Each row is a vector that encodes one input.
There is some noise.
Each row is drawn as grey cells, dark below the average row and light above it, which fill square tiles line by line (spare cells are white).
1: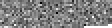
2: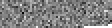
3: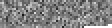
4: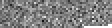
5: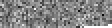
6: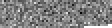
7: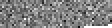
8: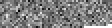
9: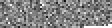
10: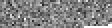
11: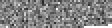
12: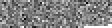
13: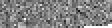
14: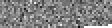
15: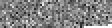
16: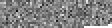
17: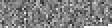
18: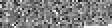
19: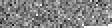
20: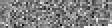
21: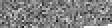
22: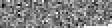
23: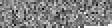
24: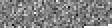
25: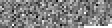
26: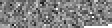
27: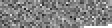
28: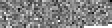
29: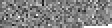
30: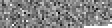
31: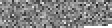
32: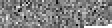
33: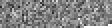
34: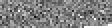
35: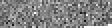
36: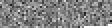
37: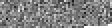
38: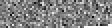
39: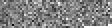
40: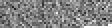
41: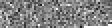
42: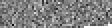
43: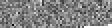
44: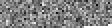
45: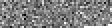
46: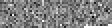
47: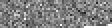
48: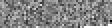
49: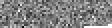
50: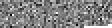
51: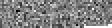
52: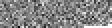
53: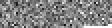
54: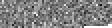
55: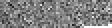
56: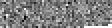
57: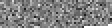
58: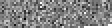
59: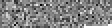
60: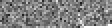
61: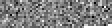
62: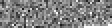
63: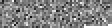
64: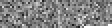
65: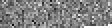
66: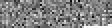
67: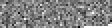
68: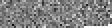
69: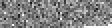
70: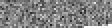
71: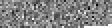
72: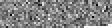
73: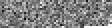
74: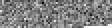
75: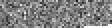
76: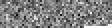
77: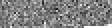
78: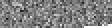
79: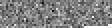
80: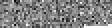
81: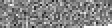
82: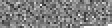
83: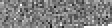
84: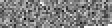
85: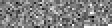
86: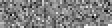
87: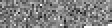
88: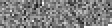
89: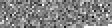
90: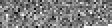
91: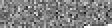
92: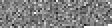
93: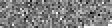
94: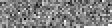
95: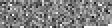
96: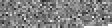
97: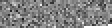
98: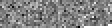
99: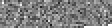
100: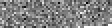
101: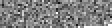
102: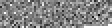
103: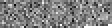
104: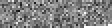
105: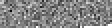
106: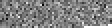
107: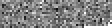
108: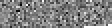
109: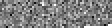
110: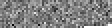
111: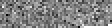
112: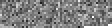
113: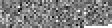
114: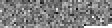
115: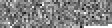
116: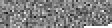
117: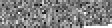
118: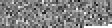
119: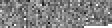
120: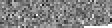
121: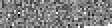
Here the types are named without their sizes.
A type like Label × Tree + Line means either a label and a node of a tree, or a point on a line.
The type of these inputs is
Label × (Label + Line).
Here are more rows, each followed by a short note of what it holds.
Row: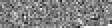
a label and a point on a line
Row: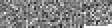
two labels
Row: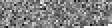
two labels
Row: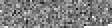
a label and a point on a line
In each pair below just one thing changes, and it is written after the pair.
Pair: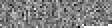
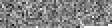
the place on the line
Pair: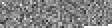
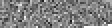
the place on the line
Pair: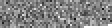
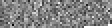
the label
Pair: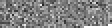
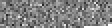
the place on the line
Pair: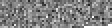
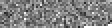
the label
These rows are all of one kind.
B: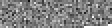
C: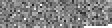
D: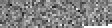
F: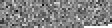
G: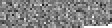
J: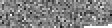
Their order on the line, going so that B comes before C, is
J, B, C, G, F, D.
